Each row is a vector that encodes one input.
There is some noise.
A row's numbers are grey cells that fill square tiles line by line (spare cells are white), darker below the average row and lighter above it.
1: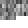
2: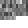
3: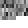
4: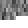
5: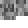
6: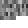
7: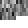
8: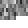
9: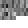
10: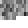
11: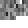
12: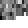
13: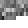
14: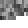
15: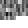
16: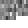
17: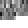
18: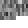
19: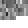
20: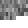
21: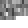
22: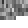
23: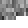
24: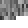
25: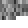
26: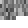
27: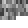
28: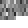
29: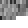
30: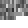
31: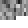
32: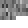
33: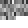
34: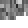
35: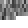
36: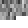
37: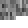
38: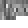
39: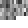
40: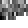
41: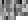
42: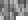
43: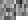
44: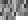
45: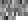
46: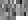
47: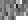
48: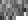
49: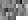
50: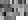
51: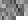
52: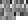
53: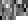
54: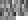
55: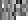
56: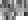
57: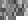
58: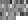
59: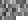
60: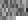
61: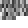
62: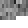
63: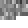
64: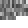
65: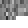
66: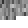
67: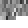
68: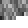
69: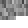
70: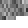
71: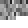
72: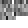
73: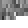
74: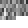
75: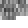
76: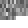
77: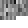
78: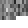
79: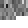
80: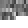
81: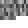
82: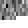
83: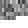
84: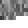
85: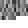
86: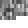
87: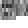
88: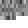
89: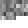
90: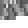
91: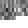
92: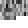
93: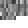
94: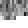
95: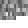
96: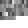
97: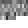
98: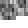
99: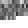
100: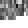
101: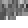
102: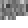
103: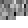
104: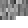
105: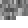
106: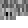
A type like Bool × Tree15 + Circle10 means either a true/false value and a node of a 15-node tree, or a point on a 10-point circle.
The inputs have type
Label9 × Label9 + Label10.
